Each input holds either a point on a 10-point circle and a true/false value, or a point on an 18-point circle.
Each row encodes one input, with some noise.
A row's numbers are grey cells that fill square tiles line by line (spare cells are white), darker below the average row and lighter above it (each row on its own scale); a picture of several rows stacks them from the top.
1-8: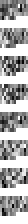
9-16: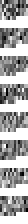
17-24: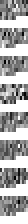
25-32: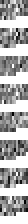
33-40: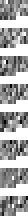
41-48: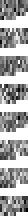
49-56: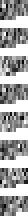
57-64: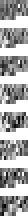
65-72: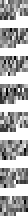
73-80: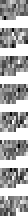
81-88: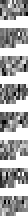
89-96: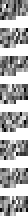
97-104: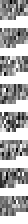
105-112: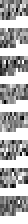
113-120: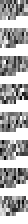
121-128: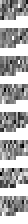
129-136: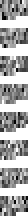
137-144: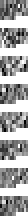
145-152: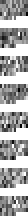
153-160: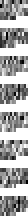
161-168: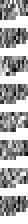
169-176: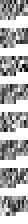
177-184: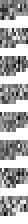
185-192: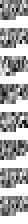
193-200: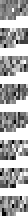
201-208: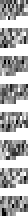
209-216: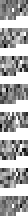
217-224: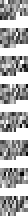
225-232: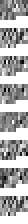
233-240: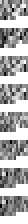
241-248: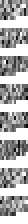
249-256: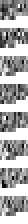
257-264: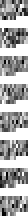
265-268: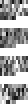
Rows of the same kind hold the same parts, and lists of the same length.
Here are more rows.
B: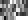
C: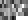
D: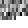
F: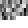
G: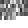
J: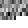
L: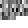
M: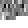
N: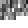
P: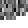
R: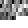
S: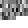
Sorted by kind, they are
B, C, D, F, G, J, L, R, S
M, N, P

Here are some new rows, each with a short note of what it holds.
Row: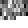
a point on a 10-point circle and a true/false value
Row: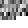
a point on a 10-point circle and a true/false value
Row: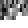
a point on an 18-point circle
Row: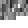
a point on an 18-point circle
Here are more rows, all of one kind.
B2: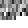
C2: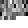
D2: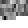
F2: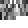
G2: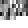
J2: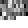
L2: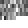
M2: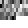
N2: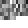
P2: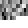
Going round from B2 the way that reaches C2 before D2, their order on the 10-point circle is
B2, J2, C2, M2, F2, L2, P2, D2, N2, G2.
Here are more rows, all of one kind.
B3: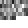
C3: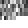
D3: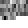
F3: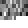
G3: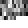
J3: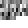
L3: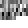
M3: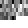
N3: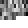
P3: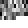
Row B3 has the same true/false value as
J3, L3 and M3.
